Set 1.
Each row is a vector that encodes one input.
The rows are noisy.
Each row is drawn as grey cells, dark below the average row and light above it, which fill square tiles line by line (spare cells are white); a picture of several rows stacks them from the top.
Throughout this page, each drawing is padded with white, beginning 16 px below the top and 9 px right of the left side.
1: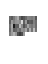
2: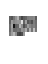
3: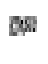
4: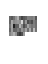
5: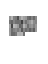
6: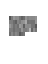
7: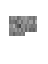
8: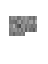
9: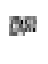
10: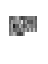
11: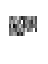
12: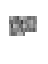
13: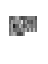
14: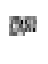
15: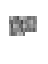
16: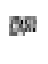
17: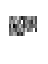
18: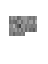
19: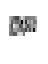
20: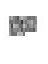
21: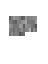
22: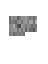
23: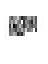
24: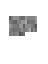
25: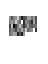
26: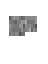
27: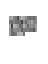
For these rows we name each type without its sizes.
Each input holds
a point on a line.
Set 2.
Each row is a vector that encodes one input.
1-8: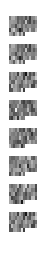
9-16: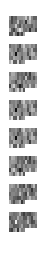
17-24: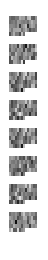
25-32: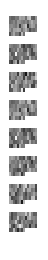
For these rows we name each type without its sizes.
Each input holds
three true/false values.
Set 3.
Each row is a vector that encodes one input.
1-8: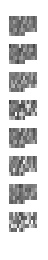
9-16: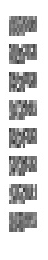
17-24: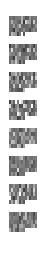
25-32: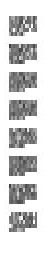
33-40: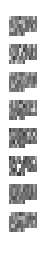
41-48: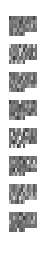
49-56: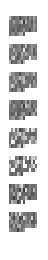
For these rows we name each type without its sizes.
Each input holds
three true/false values.
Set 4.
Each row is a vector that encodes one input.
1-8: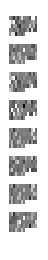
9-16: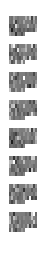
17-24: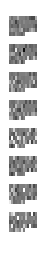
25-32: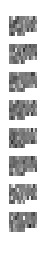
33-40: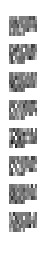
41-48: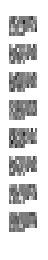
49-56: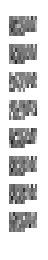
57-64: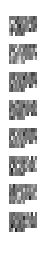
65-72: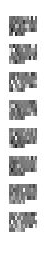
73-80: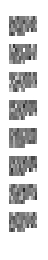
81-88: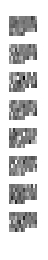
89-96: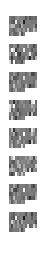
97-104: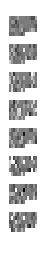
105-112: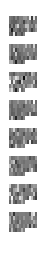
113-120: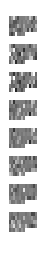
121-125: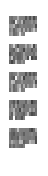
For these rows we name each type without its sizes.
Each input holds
a label.
